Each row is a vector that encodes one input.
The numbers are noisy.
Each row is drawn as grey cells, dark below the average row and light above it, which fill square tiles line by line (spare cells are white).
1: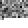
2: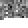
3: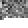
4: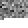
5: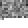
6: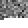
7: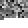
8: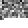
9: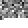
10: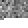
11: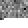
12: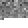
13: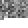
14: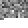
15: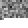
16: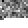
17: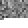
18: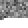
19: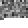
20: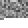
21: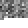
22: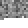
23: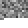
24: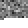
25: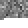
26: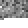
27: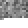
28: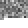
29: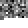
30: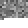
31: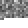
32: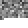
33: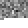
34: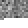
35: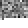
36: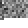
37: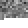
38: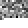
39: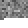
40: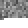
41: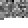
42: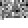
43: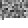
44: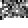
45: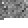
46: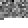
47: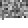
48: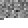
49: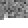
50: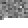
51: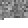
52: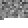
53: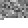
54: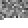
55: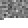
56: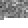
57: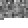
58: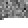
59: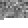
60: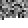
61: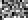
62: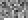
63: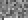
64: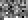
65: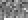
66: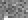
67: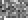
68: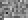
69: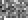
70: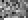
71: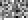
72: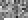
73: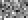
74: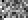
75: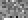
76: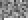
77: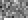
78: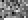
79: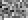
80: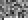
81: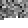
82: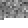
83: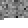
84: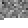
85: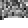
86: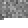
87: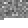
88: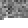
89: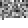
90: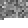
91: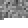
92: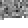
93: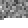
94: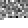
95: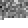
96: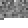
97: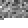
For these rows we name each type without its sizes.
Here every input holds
either a point on each of two lines, or a node of each of two trees.
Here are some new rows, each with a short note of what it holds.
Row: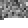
a node of each of two trees
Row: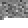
a point on each of two lines
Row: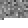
a node of each of two trees
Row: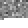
a node of each of two trees
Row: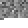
a point on each of two lines
